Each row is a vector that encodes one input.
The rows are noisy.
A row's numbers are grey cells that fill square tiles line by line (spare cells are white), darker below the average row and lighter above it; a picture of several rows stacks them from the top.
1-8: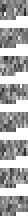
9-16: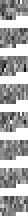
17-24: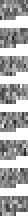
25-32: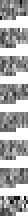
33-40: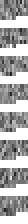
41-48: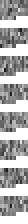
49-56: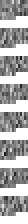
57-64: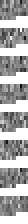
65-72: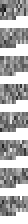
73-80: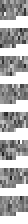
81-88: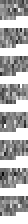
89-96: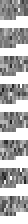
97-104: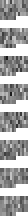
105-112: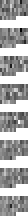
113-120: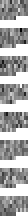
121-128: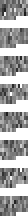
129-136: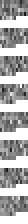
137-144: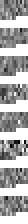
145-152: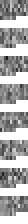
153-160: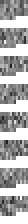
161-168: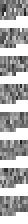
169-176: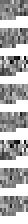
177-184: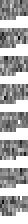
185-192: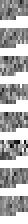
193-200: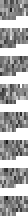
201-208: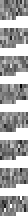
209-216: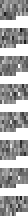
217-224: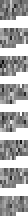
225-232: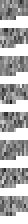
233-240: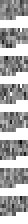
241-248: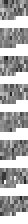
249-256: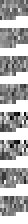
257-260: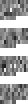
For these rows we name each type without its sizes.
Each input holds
a list of points on a line.
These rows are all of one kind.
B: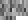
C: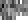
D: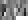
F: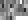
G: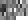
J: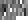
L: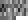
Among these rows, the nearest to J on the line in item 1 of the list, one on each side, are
F and G.
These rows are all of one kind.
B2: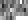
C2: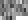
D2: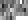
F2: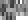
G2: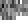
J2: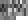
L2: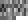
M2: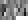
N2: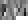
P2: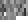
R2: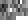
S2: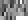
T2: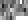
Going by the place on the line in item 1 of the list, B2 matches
D2 and T2.
